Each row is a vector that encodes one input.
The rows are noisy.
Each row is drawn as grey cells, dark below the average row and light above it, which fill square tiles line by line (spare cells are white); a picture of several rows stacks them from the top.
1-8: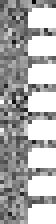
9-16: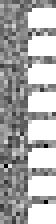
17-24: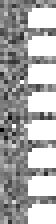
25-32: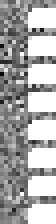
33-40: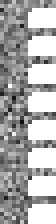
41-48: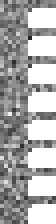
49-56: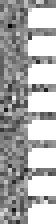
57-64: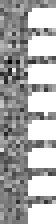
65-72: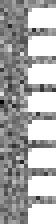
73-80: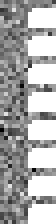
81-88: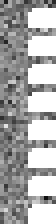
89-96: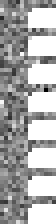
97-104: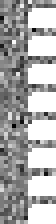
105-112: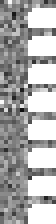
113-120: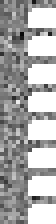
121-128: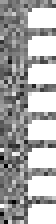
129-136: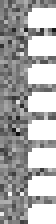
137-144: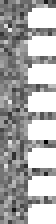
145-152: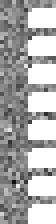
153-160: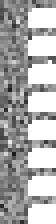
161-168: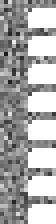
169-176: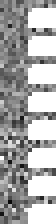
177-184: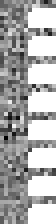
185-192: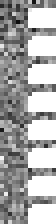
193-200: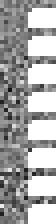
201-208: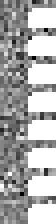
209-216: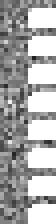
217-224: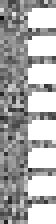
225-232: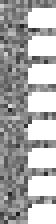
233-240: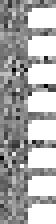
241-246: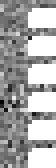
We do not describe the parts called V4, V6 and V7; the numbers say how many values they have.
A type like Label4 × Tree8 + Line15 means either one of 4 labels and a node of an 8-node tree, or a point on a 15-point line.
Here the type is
(Label9 + Line8) × V4 + (Line5 + V6) × V7.
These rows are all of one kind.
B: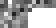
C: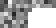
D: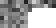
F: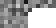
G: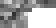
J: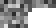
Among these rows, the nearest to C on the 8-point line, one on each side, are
B and G.
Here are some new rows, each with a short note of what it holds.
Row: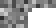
a point on an 8-point line and a value of V4
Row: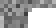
a point on a 5-point line and a value of V7
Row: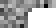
a point on a 5-point line and a value of V7
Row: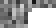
a point on a 5-point line and a value of V7
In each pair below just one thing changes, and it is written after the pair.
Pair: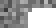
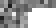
the label
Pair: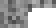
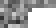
the value of V4
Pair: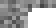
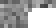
the value of V4
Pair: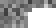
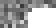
the label
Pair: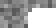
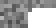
the value of V4
